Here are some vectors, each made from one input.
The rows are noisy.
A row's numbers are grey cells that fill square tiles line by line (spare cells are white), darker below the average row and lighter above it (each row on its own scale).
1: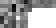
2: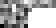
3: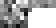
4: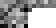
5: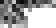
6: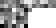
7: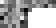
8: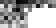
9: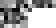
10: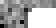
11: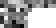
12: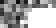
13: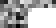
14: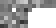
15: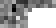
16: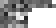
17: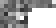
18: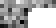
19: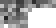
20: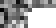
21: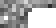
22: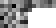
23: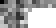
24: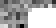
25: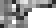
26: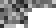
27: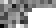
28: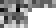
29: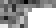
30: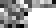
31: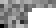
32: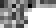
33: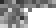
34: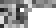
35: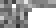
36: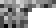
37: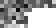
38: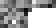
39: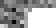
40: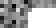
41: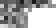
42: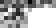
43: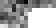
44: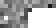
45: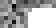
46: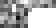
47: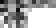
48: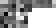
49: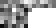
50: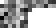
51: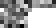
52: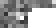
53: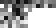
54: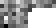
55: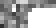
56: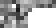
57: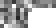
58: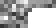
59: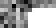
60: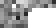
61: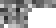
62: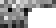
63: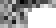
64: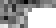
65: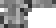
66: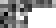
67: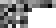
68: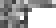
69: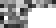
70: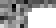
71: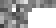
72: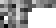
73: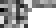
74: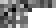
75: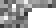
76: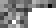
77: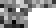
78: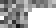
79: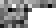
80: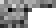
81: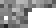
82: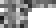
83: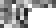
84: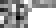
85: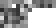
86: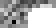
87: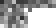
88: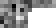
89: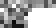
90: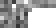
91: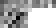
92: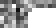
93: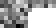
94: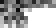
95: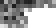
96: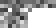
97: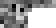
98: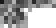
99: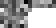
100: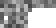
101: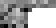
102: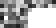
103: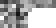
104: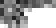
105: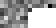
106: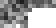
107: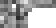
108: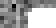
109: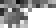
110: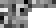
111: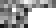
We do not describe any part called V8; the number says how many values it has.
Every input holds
a value of V8, together with either one of 6 labels, or a point on a 5-point line.
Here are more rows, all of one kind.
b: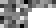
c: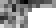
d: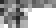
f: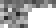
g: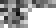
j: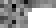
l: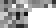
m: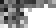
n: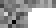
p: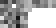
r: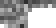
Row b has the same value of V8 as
c, f, l and r.
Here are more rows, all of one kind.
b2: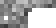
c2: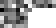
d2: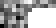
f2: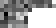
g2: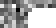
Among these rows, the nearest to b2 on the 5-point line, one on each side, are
c2 and g2.
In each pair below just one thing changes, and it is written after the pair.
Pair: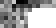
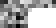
the label
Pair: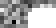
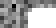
the label
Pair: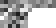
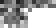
the label
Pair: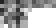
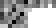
the value of V8
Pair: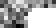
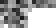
the label
